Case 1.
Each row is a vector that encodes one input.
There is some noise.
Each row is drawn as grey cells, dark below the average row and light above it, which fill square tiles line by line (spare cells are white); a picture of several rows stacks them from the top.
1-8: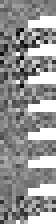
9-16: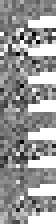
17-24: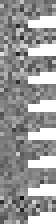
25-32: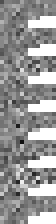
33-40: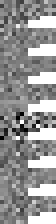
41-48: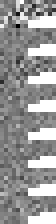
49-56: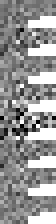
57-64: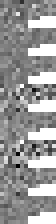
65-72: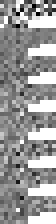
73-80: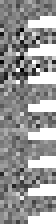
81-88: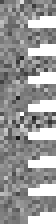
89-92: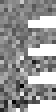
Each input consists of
one of 4 labels and a point on a 12-point line.
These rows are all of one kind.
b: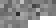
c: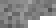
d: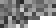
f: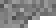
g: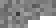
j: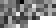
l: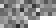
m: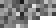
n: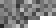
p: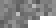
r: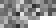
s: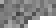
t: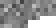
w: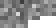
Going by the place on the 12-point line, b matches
d, g, n and s.
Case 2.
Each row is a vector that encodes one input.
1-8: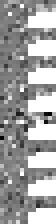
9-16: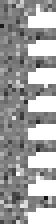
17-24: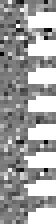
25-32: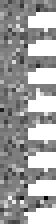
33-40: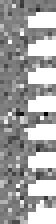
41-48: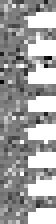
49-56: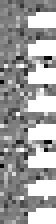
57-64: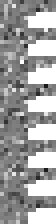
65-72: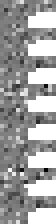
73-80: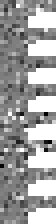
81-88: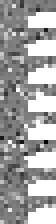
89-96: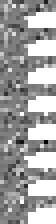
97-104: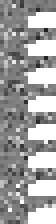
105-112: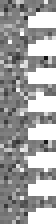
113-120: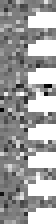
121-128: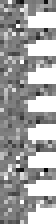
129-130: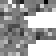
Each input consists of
a list of up to two points on a 12-point line.
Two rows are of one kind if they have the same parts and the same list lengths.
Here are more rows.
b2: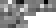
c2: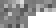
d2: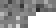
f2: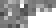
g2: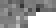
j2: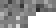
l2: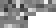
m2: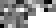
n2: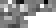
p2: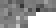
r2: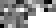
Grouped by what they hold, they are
b2, d2, g2, j2, n2, p2
c2, f2, l2
m2, r2

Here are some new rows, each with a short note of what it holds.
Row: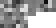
a list of one item
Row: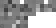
a list of two items
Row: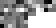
the empty list
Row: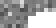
a list of two items
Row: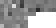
a list of one item
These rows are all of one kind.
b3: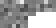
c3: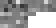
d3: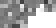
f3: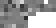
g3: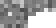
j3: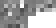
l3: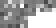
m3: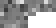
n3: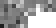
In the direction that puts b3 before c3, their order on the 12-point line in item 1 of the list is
n3, d3, l3, j3, g3, b3, c3, m3, f3.
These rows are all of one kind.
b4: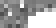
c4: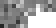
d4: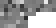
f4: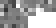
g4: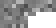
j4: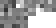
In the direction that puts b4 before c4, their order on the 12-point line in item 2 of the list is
f4, j4, d4, b4, c4, g4.
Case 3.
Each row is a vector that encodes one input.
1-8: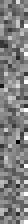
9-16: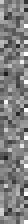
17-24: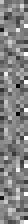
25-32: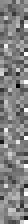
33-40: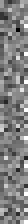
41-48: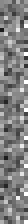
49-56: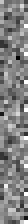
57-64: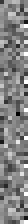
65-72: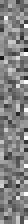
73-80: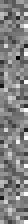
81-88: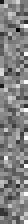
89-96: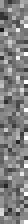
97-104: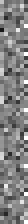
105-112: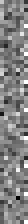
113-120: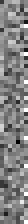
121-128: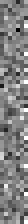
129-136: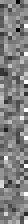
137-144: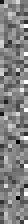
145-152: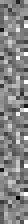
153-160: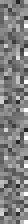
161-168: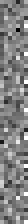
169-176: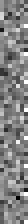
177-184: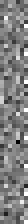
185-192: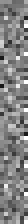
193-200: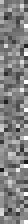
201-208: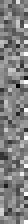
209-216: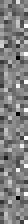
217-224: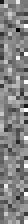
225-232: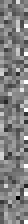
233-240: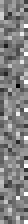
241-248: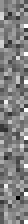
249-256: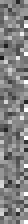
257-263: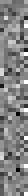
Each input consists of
either a point on a 9-point line, or a point on an 11-point line.
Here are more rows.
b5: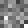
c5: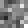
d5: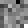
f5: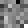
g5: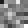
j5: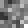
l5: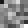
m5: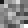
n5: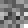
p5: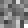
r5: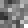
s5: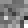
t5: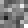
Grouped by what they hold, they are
b5, d5, f5, g5, l5, m5, p5, s5
c5, j5, n5, r5, t5

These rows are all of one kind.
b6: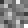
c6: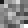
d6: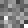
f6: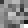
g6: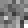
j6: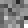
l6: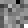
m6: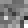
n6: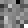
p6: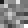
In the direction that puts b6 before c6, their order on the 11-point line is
d6, n6, l6, j6, m6, g6, b6, p6, c6, f6.
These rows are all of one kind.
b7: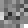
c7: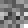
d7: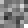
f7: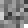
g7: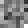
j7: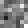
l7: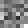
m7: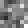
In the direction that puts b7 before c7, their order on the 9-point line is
m7, j7, d7, g7, f7, b7, l7, c7.
